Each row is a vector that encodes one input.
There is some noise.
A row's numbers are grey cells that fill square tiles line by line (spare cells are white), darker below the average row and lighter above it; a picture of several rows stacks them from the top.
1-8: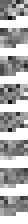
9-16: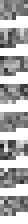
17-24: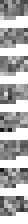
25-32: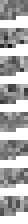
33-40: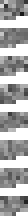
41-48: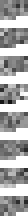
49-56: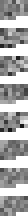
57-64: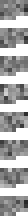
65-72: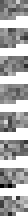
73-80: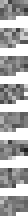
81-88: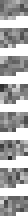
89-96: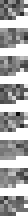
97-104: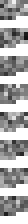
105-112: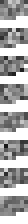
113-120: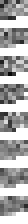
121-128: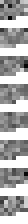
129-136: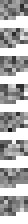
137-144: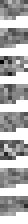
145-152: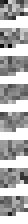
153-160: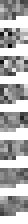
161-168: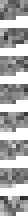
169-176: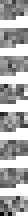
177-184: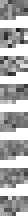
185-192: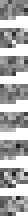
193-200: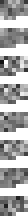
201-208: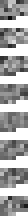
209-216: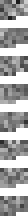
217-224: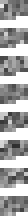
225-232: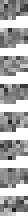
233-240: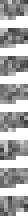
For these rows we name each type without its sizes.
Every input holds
either a label, or three true/false values.
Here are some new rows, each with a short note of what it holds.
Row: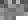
three true/false values
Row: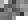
three true/false values
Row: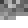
three true/false values
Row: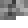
three true/false values
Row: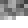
three true/false values
